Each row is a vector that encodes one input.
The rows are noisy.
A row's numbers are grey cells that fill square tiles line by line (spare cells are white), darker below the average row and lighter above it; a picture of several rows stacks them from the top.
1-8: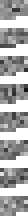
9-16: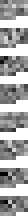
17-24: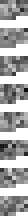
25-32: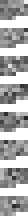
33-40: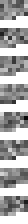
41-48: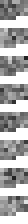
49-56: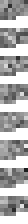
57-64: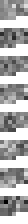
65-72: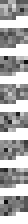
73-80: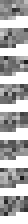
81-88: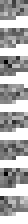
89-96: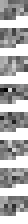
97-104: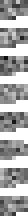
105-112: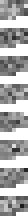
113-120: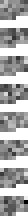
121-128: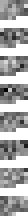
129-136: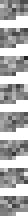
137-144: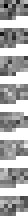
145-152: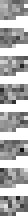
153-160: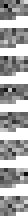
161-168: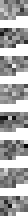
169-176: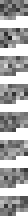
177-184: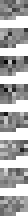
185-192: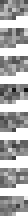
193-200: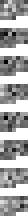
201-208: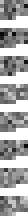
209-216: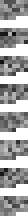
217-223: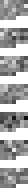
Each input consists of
a point on each of two 10-point circles.
